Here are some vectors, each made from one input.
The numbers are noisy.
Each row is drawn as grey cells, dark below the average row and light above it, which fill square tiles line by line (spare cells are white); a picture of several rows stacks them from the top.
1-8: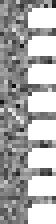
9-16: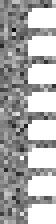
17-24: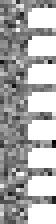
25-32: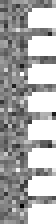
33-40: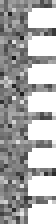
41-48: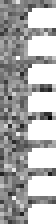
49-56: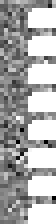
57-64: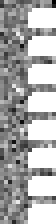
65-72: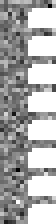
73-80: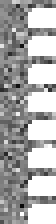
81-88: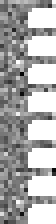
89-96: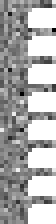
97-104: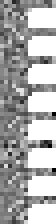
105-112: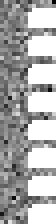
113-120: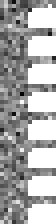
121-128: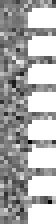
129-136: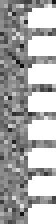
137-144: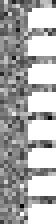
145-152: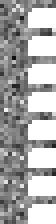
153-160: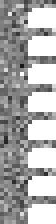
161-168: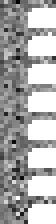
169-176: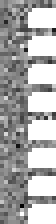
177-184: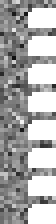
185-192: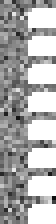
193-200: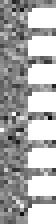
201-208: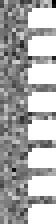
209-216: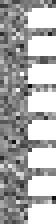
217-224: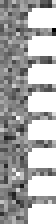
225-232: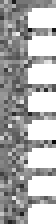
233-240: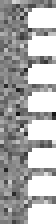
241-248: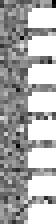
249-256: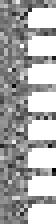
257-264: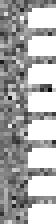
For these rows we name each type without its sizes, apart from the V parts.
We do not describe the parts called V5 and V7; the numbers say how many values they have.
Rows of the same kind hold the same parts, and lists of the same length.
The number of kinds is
4.
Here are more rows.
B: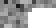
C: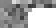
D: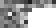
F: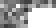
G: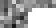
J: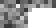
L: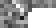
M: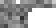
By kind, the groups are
B
C, M
D, F, J
G, L

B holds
a point on a line and a node of a tree.
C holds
a point on a line and a value of V5.
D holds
a node of a tree and a value of V7.
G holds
a value of V5 and a value of V7.
